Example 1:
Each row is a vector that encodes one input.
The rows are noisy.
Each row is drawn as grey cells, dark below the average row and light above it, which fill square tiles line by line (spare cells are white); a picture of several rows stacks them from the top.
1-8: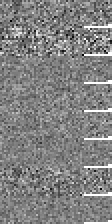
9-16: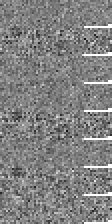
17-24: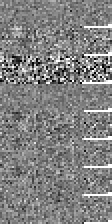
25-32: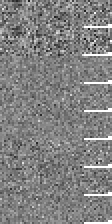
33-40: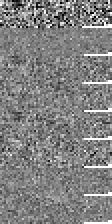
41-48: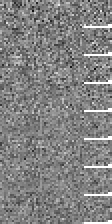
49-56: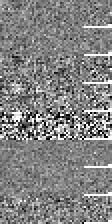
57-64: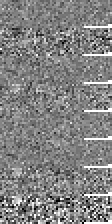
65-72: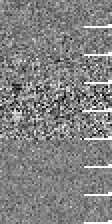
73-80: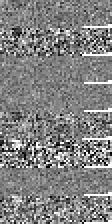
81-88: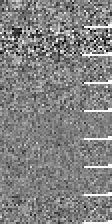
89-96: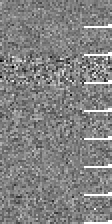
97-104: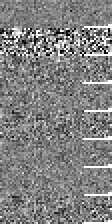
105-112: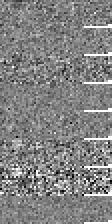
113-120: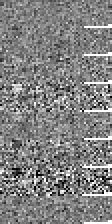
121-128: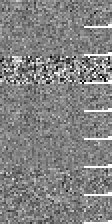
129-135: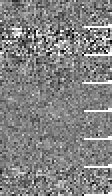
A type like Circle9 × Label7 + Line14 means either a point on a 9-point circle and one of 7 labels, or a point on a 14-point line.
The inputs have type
Bool × Circle8 × (Circle13 + Unit).
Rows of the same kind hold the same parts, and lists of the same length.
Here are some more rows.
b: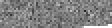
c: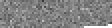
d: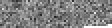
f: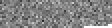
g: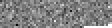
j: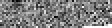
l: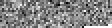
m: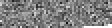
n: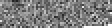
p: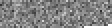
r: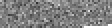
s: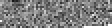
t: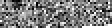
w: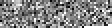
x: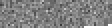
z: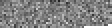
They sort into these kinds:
b, c, d, f, p, r, t, w, x, z
g, j, l, m, n, s

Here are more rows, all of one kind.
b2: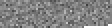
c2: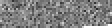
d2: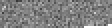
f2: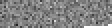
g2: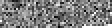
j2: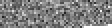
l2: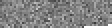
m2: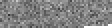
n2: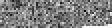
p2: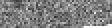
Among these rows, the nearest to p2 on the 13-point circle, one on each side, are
m2 and n2.
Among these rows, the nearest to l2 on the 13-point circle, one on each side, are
d2 and g2.
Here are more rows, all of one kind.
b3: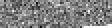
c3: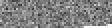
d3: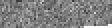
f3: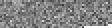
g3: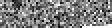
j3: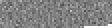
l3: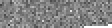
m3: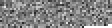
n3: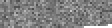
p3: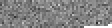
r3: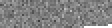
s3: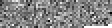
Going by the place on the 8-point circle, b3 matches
c3, f3 and l3.
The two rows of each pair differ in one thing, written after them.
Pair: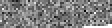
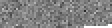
the place on the 8-point circle
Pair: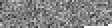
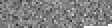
the place on the 8-point circle
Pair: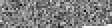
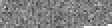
the place on the 13-point circle
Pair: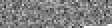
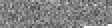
the place on the 8-point circle
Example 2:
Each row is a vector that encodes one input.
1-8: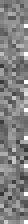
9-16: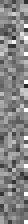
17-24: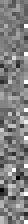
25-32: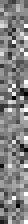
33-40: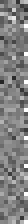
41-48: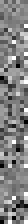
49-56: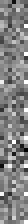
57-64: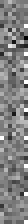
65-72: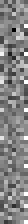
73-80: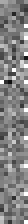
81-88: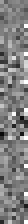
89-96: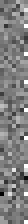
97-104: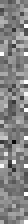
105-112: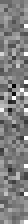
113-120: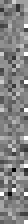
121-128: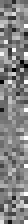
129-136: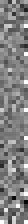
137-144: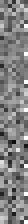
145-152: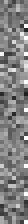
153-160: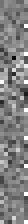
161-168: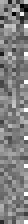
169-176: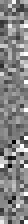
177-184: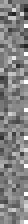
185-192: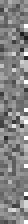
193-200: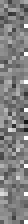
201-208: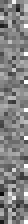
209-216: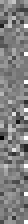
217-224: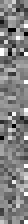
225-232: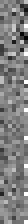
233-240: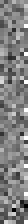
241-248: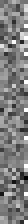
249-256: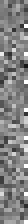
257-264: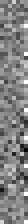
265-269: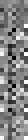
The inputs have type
Bool × Bool × Bool + List2(Circle6).
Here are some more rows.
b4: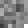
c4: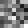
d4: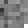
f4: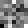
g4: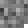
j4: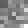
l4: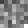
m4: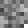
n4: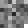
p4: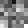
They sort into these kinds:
b4, f4
c4, l4
d4, g4, m4, n4
j4, p4

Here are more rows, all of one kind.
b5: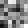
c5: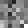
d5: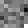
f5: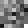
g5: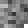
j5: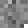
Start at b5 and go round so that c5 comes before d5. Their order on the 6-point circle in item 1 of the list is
b5, j5, f5, g5, c5, d5.
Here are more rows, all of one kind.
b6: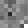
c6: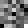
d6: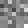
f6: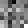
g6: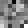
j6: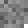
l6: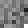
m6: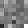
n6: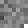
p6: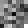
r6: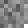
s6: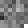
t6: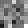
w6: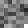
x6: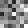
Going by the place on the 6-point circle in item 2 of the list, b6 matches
g6, n6, w6 and x6.
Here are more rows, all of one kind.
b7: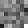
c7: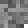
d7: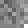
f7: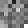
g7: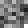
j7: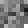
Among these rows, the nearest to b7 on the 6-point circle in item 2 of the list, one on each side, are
f7 and j7.
